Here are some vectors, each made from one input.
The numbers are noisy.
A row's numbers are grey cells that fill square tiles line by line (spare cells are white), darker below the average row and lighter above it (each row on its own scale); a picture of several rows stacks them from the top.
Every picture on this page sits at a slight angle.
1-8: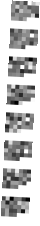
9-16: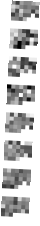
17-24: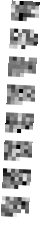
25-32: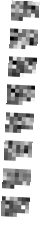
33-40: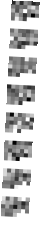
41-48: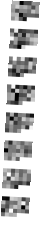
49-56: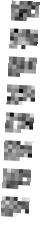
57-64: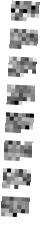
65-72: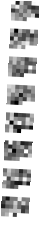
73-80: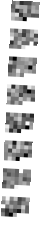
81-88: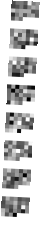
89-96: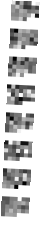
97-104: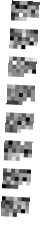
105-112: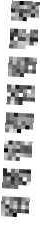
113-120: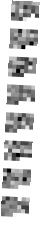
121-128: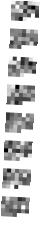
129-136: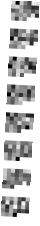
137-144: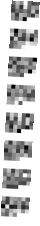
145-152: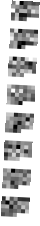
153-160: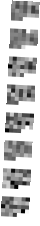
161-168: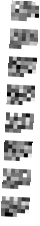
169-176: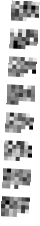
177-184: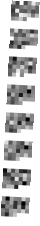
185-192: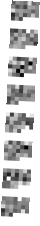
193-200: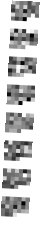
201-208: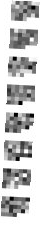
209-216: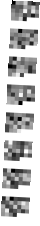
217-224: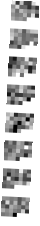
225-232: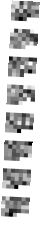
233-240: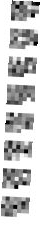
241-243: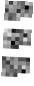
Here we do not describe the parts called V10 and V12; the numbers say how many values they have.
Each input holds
either a value of V10 and a value of V12, or a list of up to two points on an 8-point line.
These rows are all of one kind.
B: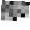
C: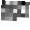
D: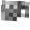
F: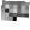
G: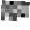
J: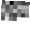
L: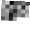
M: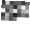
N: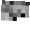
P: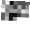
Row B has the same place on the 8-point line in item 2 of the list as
C, D and M.
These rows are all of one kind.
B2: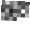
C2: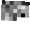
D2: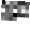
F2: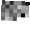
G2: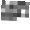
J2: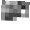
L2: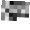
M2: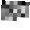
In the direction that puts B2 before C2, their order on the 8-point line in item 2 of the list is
M2, L2, B2, G2, F2, C2, D2, J2.
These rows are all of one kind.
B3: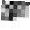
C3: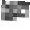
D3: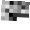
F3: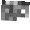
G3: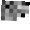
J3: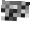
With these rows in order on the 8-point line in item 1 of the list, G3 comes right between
B3 and D3.
